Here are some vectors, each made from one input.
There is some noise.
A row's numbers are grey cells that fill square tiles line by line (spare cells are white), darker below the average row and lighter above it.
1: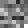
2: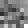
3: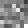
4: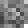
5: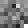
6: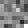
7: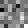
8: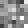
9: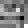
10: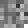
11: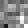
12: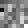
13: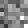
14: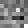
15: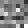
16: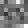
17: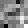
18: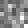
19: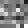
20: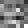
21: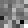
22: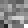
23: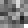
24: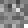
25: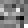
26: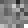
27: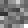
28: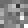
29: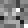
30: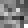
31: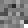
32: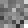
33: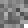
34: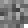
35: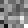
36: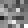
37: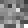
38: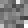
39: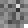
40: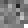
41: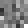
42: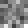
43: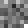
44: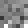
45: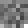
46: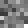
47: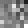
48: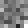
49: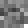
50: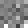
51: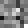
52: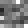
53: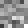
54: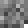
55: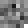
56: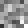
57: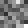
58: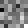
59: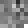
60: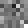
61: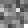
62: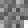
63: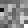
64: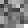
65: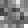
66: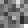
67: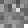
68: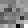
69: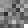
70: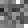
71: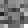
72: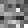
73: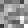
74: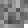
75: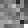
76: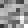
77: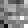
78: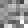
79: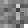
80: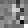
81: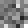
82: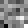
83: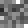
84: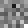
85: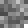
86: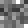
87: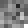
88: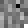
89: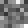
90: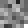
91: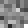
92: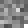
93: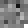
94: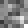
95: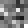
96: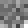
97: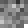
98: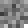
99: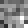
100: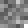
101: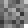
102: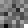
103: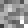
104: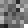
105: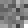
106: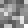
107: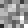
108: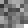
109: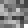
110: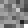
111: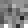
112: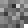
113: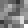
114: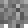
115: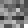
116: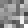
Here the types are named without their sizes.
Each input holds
a label, together with either a point on a line, or a node of a tree.
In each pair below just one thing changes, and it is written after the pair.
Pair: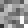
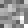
the label
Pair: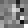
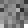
the label
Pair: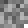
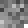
the place on the line
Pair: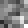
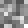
the place on the line
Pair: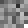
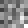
the place on the line
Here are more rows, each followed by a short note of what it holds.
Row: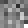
a label and a point on a line
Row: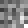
a label and a point on a line
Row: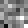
a label and a point on a line
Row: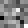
a label and a point on a line
